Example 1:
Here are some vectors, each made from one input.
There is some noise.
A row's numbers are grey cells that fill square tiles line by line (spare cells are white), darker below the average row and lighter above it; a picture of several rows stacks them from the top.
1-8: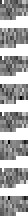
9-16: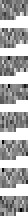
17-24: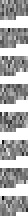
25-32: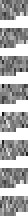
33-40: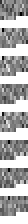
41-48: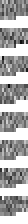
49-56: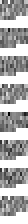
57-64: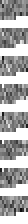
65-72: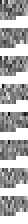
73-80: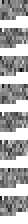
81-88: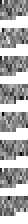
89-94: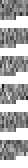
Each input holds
a point on a 10-point line and a true/false value.
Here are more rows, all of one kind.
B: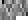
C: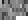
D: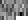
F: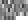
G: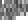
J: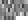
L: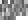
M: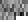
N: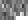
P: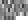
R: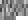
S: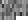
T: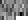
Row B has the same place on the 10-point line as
F, J and P.
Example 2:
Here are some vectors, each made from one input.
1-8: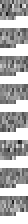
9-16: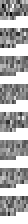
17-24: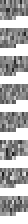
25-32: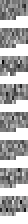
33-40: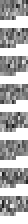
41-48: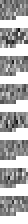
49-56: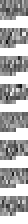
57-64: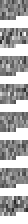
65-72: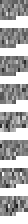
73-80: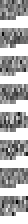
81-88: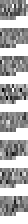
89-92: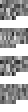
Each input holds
either a point on a 10-point line, or a node of a 12-node tree.
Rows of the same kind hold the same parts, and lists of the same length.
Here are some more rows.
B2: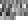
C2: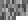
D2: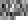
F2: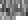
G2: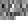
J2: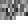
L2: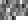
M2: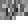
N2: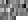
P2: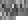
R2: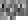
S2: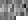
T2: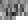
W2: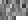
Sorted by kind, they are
B2, D2, F2, G2, J2, M2, P2, R2, T2
C2, L2, N2, S2, W2

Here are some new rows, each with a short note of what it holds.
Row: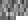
a node of a 12-node tree
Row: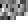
a node of a 12-node tree
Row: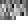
a node of a 12-node tree
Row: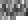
a point on a 10-point line
